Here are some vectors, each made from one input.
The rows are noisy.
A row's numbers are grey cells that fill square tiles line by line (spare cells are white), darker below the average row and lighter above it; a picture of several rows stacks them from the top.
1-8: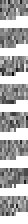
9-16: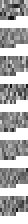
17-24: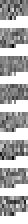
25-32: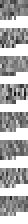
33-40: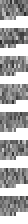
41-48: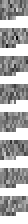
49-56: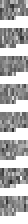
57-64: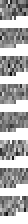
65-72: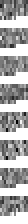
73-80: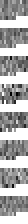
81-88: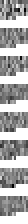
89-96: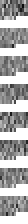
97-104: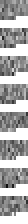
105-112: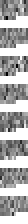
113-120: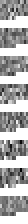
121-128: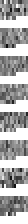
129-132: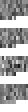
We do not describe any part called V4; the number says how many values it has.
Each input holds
a list of up to two items, each either a point on a 5-point line, or a true/false value and a value of V4.
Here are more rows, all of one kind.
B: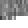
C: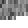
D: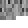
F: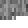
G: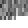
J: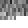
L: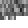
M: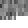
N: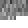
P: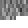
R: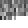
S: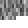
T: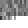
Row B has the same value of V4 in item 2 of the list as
L, M, N and P.
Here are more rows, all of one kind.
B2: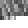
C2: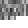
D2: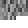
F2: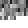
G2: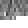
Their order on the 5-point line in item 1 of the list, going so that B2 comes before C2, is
F2, D2, G2, B2, C2.
